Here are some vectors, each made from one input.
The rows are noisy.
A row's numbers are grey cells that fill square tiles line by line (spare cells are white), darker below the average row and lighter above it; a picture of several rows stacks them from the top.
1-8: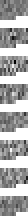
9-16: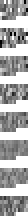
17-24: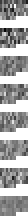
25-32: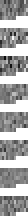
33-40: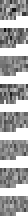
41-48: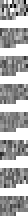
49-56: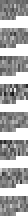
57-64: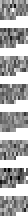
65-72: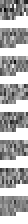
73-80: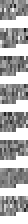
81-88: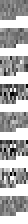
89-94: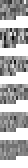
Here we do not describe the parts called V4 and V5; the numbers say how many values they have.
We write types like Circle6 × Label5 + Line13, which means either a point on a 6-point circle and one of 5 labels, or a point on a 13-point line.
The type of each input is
((Bool × Bool × Bool + Unit) × V4 + Circle6) × V5.
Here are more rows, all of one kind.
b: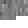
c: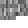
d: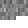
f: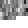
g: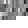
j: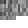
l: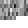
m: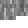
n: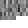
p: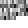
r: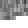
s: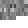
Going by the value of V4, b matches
c and m.
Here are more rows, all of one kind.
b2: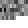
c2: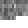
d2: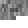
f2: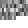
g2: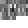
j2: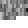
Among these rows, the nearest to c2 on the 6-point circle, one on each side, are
b2 and g2.
